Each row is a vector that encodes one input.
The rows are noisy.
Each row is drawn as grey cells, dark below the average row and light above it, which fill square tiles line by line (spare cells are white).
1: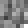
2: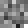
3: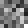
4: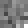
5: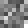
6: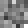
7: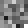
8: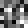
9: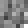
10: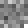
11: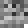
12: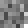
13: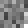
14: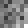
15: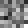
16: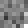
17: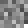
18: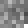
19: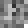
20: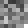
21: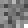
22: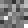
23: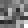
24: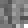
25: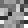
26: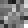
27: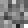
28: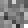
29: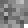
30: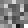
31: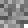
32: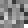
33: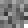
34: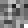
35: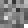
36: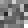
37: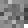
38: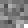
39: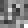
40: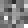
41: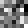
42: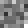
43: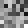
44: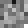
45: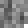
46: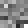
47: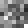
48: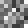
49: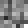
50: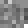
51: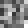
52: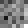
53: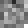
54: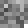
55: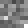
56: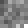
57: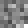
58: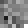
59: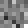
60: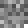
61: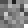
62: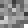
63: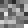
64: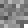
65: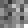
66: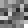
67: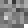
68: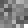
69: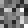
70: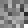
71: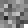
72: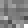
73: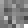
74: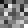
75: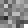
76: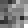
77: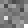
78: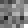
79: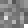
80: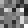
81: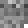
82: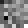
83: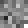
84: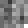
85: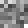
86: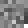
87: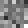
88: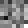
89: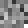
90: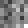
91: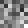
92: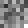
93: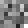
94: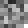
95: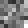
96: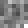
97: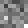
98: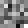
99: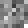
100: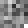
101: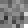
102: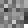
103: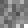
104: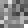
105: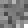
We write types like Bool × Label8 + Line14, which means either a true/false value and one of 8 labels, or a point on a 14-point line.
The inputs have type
List2(Line7).
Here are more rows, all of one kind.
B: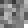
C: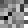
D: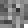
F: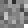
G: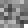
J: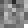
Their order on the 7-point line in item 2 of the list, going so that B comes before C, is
G, B, J, F, C, D.
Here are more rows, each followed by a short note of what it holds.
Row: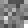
a list of one item
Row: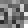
a list of one item
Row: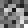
the empty list
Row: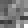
a list of one item
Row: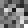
the empty list
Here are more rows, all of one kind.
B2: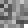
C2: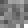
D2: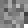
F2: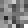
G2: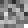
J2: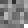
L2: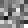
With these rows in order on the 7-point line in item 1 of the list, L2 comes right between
B2 and F2.
